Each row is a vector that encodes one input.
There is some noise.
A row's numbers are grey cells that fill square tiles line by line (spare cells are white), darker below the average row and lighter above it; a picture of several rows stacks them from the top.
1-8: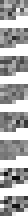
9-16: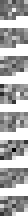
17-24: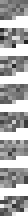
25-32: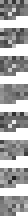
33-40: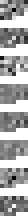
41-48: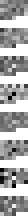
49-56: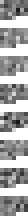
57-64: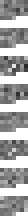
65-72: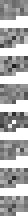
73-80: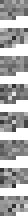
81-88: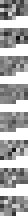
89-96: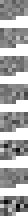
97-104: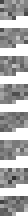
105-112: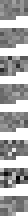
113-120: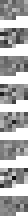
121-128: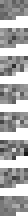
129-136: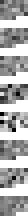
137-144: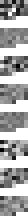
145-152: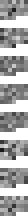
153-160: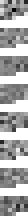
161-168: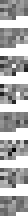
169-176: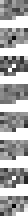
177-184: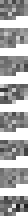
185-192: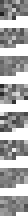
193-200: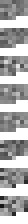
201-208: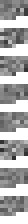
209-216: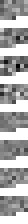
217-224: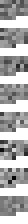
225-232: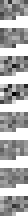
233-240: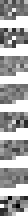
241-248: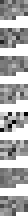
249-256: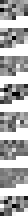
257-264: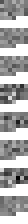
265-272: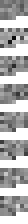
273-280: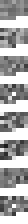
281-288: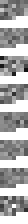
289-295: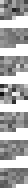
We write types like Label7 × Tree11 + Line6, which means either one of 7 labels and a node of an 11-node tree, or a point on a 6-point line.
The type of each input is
List2(Line15).
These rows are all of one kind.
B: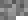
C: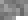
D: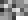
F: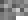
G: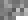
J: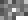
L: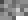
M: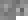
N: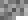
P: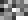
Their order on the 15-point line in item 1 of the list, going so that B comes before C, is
L, B, N, J, G, F, P, D, M, C.
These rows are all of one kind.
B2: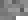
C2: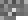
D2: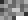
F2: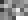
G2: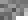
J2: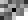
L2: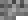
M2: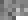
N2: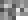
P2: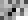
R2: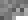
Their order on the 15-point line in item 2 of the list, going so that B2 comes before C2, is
G2, L2, M2, N2, B2, C2, P2, F2, R2, D2, J2.
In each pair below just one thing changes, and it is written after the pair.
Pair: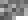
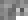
the place on the 15-point line in item 1 of the list
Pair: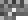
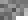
the place on the 15-point line in item 1 of the list
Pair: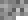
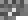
the place on the 15-point line in item 1 of the list
